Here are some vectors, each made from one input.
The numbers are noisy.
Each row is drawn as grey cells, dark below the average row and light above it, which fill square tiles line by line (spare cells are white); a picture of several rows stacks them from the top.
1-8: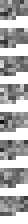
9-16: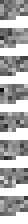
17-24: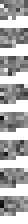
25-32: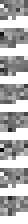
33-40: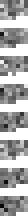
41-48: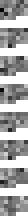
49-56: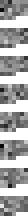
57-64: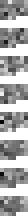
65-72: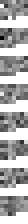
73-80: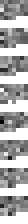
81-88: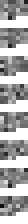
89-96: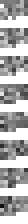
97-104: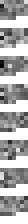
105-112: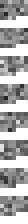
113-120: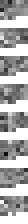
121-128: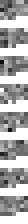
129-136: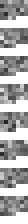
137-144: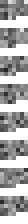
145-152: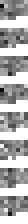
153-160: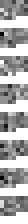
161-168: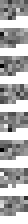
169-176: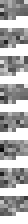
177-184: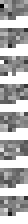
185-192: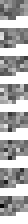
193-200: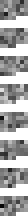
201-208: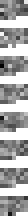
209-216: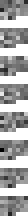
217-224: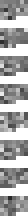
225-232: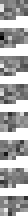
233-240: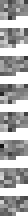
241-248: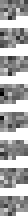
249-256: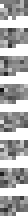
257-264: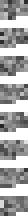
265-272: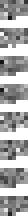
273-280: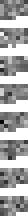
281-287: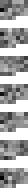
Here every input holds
three true/false values, together with a list of up to two points on a 16-point line.
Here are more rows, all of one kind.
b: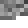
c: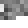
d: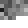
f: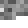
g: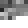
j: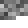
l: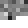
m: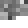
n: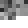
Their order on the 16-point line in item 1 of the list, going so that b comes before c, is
g, l, f, n, b, m, c, d, j.
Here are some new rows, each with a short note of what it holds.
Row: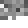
three true/false values, together with the empty list
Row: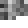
three true/false values, together with a list of one item
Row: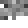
three true/false values, together with the empty list
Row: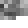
three true/false values, together with a list of one item
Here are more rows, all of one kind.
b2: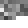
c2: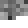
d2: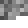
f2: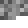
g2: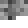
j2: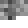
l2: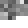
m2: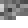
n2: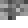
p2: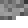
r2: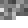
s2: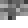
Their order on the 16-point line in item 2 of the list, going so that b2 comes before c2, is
f2, d2, j2, r2, g2, b2, l2, c2, n2, p2, s2, m2.
